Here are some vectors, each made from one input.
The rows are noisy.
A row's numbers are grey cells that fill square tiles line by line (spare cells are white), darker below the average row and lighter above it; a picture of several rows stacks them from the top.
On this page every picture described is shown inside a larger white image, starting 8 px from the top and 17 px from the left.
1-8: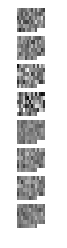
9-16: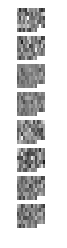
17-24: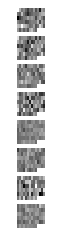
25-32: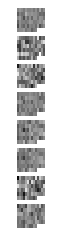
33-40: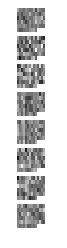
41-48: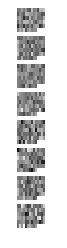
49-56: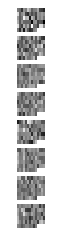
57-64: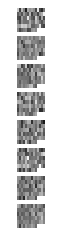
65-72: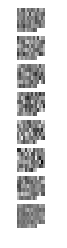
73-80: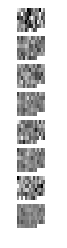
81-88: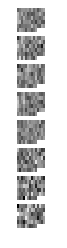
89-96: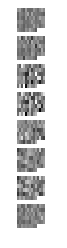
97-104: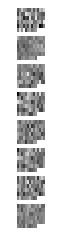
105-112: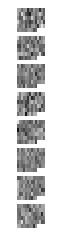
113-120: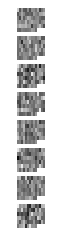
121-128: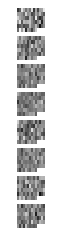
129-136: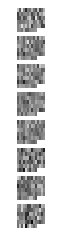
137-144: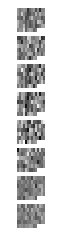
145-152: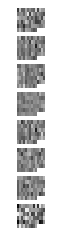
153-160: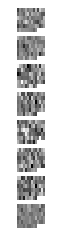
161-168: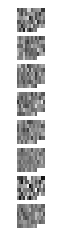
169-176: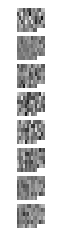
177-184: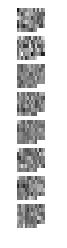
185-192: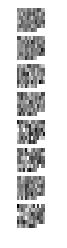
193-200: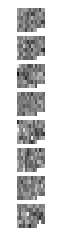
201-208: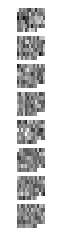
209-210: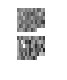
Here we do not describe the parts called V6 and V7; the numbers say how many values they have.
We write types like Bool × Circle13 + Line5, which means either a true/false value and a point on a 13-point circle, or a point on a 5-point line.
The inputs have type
Bool × Line5 + Line4 × (Line4 + V7) + V6.
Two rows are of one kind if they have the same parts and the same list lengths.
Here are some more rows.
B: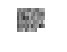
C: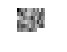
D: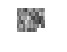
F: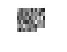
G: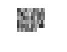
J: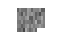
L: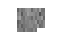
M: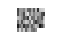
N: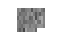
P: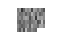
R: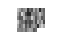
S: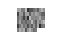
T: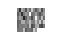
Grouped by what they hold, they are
B, C, M, P, T
D
F, G, J, L, N, S
R

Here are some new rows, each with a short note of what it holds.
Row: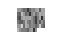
a value of V6
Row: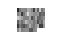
a point on a 4-point line and a value of V7
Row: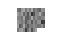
a point on a 5-point line and a true/false value
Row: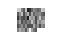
a point on a 4-point line and a value of V7
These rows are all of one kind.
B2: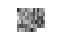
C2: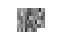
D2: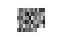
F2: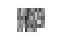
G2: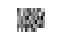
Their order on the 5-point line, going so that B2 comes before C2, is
F2, B2, D2, C2, G2.
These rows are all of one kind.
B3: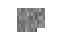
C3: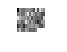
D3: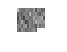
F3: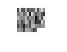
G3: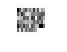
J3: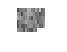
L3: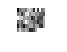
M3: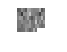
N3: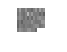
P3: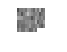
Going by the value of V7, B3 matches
N3 and P3.
